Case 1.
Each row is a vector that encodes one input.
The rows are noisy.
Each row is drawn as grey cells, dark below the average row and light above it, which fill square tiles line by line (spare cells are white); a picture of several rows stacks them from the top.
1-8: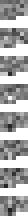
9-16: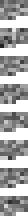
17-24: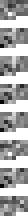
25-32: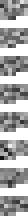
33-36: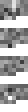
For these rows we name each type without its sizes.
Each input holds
either a fixed value, or three true/false values.
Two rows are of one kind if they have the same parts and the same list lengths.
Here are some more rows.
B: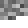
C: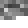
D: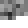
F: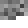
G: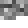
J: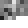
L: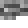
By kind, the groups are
B, C, D, F, G, L
J

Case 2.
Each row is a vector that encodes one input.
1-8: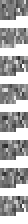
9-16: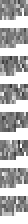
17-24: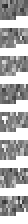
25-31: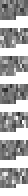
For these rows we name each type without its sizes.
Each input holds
three true/false values.
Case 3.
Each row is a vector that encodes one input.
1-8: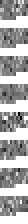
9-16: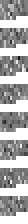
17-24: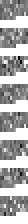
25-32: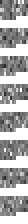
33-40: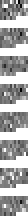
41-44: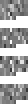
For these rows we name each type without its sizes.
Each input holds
either a fixed value, or three true/false values.
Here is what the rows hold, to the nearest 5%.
About 5% of them hold a fixed value. The rest hold three true/false values.
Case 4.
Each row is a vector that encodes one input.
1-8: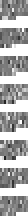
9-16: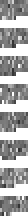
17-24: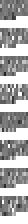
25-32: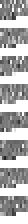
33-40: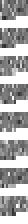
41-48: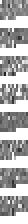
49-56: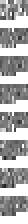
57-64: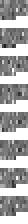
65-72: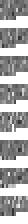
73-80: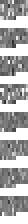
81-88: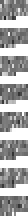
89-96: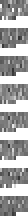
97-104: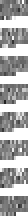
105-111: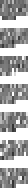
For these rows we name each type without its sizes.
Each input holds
four true/false values.
